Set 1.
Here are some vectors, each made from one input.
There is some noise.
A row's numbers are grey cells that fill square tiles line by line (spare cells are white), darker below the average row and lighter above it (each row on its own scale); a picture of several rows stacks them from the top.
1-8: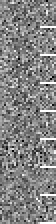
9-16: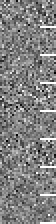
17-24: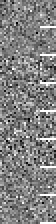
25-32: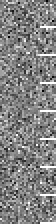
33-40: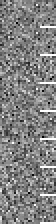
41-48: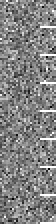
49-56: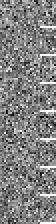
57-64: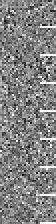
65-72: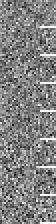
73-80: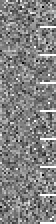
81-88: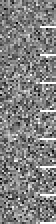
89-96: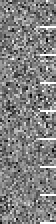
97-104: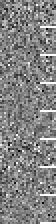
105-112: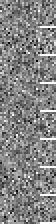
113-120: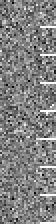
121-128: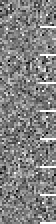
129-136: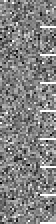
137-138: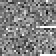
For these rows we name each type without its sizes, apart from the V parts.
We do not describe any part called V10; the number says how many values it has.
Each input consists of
a value of V10, together with either a label, or three true/false values.
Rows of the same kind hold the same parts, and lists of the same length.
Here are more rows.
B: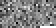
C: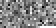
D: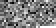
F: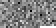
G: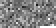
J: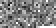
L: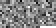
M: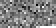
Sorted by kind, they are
B, D, F, G, L, M
C, J

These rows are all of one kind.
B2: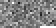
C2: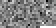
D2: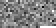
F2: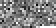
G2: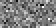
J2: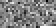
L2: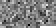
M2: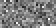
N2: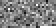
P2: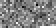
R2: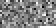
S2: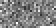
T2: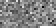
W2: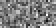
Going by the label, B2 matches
F2, J2 and T2.
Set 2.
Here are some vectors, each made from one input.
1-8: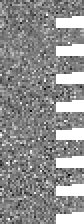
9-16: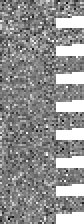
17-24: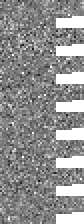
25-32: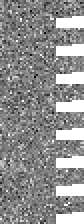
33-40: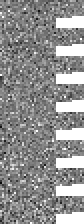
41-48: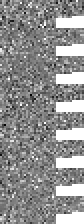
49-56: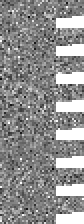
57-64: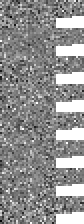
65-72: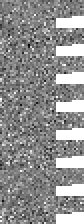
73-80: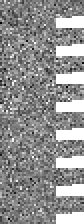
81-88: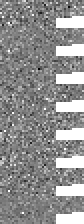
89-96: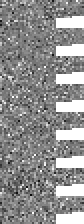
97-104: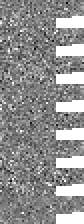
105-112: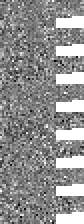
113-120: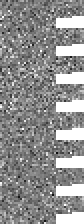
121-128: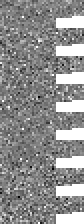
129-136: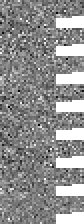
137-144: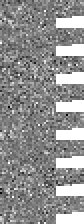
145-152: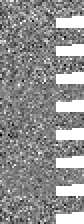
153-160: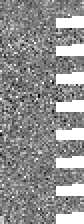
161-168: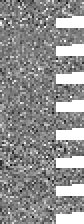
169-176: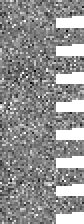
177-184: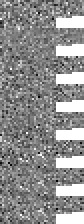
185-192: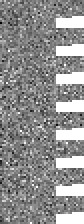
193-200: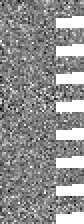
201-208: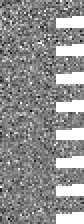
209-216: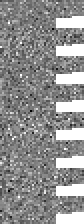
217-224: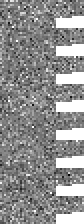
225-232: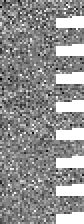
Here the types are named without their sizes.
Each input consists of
a label, together with either a fixed value, or two labels.
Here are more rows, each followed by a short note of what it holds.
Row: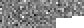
three labels
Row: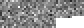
a label
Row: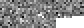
a label
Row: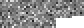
a label
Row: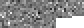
three labels
